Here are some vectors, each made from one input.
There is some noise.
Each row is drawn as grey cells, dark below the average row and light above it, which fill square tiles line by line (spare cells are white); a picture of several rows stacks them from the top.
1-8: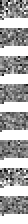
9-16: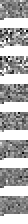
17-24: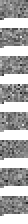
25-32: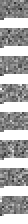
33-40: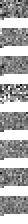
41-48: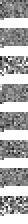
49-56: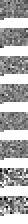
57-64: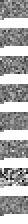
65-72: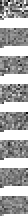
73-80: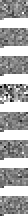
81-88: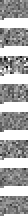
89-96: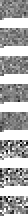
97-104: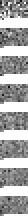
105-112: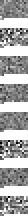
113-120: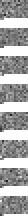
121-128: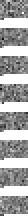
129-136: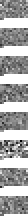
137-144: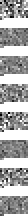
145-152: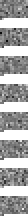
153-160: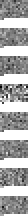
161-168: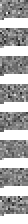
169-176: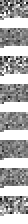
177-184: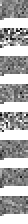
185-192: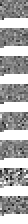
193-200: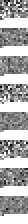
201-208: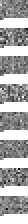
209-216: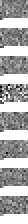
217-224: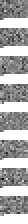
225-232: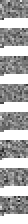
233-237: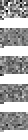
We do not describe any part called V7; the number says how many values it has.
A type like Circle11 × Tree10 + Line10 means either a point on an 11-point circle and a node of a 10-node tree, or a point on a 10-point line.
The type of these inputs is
Circle6 × (Circle6 + Line9) × Tree9 + V7.
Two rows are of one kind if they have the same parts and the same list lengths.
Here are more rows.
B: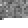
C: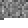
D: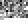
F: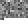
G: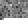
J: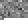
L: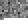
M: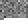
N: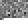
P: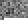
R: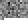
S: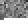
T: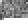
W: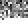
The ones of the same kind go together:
B, C, F, G, J, N, S, T
D, W
L, M, P, R

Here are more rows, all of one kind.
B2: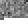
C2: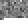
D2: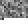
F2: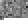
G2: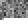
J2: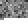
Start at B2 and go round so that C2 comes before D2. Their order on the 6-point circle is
B2, J2, G2, F2, C2, D2.
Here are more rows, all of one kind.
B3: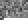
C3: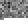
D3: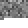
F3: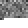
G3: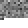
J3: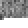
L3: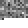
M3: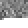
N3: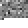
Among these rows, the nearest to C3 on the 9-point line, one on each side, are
D3 and N3.
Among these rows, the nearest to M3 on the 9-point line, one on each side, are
B3 and N3.
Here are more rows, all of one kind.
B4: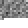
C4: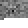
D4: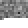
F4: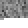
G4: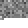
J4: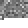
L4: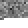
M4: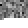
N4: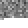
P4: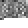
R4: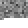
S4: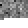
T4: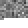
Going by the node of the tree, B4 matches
G4, J4, N4 and R4.
